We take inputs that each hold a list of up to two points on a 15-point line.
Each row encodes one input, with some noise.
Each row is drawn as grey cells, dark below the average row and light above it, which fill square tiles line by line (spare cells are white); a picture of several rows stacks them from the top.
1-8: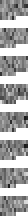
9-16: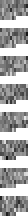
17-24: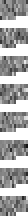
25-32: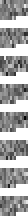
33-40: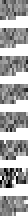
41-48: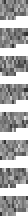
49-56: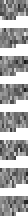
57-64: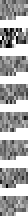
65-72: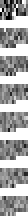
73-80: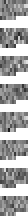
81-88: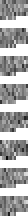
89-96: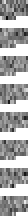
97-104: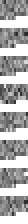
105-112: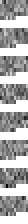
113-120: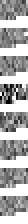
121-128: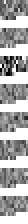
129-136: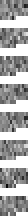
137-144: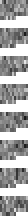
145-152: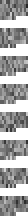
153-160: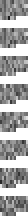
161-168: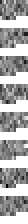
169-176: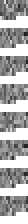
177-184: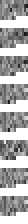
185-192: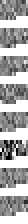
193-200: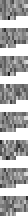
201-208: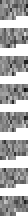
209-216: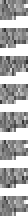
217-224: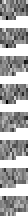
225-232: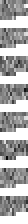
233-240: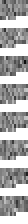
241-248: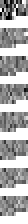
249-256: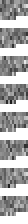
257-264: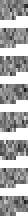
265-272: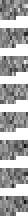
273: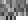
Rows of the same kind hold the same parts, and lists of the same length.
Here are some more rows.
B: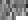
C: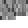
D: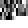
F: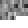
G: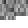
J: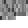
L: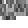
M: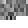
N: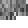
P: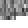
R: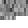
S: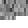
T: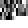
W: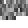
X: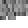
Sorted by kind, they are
B, F, L, M, N, W
C, G, J, P, R, S, X
D, T

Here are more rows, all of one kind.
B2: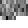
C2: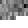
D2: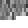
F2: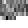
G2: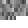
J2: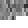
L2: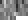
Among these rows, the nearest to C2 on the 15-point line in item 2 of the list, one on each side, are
G2 and L2.
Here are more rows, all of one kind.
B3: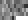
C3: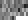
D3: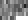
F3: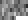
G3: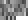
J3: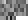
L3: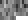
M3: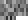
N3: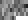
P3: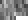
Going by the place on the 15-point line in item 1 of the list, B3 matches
C3, F3 and N3.
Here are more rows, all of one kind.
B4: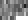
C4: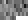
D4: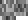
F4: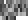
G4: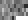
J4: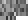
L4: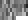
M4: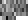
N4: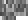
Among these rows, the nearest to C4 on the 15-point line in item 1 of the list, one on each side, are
B4 and J4.
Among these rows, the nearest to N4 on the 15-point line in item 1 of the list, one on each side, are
D4 and M4.
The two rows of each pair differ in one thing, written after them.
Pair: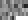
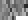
the place on the 15-point line in item 1 of the list
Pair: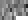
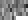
the place on the 15-point line in item 2 of the list
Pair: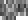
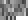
the place on the 15-point line in item 1 of the list
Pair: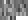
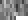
the place on the 15-point line in item 2 of the list
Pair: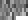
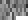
the place on the 15-point line in item 2 of the list
